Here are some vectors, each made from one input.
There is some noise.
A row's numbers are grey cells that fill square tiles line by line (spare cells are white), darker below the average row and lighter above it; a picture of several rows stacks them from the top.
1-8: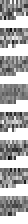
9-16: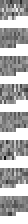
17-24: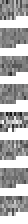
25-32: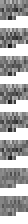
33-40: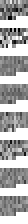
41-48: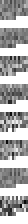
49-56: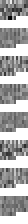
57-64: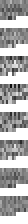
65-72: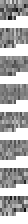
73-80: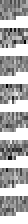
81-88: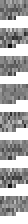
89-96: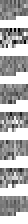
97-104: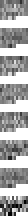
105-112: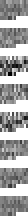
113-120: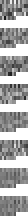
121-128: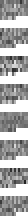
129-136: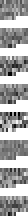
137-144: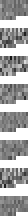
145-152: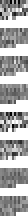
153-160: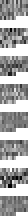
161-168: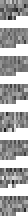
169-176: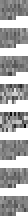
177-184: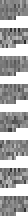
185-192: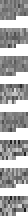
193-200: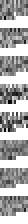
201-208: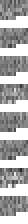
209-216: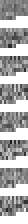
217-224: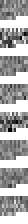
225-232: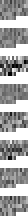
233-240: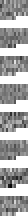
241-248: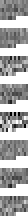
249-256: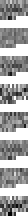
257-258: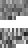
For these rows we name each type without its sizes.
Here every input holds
either a node of a tree, or four true/false values.
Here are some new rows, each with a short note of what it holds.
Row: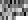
four true/false values
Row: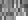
a node of a tree
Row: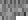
four true/false values
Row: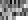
four true/false values
